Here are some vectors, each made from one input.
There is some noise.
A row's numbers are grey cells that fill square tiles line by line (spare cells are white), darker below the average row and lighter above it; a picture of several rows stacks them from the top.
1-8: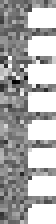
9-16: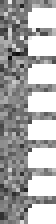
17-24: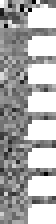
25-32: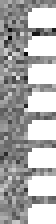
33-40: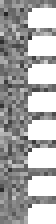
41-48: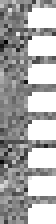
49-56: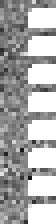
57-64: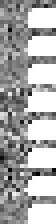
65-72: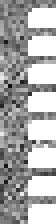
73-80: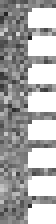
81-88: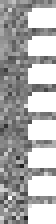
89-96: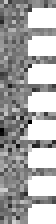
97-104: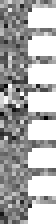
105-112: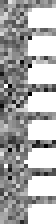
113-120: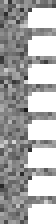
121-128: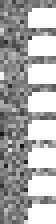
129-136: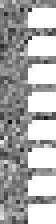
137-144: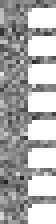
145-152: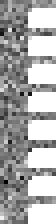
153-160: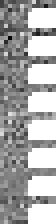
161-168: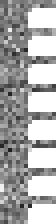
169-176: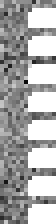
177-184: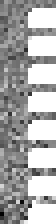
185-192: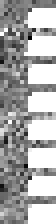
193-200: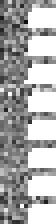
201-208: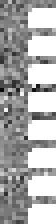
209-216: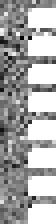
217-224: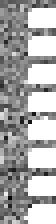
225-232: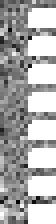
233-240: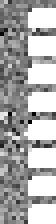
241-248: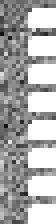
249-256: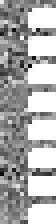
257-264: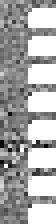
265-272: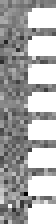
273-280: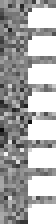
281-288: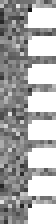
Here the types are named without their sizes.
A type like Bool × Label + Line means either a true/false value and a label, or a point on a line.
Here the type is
(Bool × Bool × Bool × Bool + Unit) × Line.
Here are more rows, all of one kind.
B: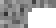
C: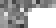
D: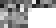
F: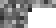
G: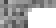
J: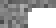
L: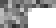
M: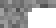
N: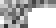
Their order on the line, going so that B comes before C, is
M, B, G, L, N, J, D, C, F.
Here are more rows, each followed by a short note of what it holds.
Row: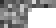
a point on a line and four true/false values
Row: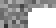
a point on a line
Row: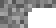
a point on a line
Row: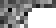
a point on a line
